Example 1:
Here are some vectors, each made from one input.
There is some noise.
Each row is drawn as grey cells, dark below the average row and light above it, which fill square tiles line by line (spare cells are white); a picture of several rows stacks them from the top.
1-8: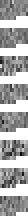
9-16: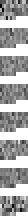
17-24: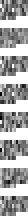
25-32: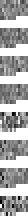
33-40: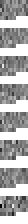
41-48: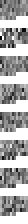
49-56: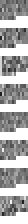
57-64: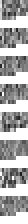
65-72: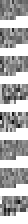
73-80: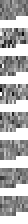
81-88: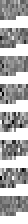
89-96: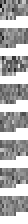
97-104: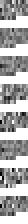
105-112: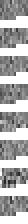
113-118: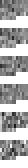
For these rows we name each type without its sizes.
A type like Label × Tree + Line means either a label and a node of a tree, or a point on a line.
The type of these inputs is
Bool × Bool × Bool × Bool + Line.
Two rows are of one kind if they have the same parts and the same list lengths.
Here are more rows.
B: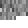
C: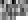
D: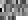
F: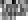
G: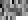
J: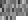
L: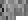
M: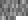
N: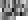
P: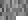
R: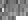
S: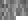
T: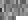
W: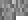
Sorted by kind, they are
B, D, G, J, L, M, P, R, S, T, W
C, F, N

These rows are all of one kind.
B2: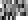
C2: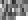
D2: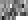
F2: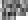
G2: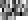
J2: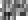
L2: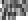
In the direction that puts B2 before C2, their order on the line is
D2, B2, G2, J2, F2, L2, C2.
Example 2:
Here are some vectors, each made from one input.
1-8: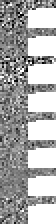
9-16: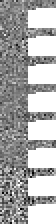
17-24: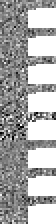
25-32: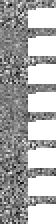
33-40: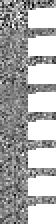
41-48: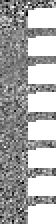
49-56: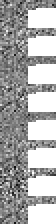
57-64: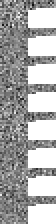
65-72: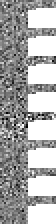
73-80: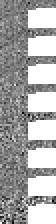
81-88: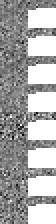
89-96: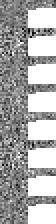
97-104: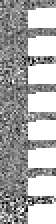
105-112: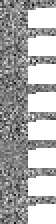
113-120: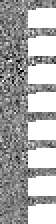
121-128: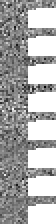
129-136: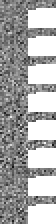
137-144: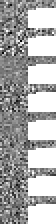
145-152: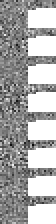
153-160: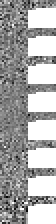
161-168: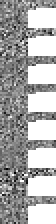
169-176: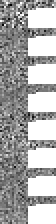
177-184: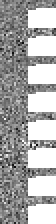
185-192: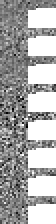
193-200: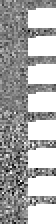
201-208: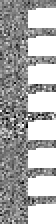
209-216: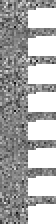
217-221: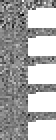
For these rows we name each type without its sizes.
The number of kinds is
3.
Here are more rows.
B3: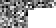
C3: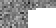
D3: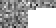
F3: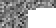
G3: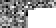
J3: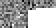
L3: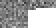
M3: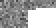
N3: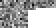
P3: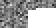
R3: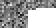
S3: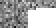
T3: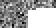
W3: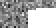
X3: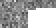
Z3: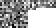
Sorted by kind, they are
B3, G3
C3, F3, J3, L3, M3, N3, P3, R3, T3, X3
D3, S3, W3, Z3

